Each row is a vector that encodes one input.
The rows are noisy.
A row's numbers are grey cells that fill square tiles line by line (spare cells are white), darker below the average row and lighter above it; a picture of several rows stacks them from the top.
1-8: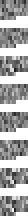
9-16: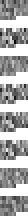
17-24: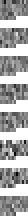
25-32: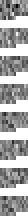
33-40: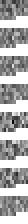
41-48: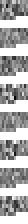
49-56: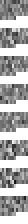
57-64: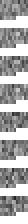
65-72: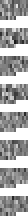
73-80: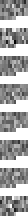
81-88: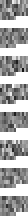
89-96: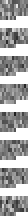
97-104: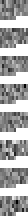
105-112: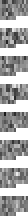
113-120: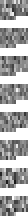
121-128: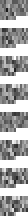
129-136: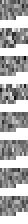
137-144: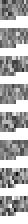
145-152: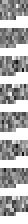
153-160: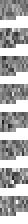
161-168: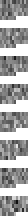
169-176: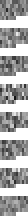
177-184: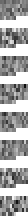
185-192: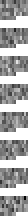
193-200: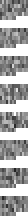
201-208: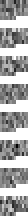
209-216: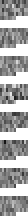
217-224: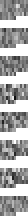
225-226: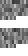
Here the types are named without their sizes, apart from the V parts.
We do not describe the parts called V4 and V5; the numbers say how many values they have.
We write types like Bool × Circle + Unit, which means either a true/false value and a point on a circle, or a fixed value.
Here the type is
Bool × Line × V4 × V5.
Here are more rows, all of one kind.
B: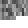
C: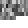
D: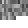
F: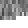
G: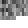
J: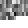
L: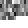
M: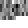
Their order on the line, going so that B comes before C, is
F, G, J, B, D, C, M, L.
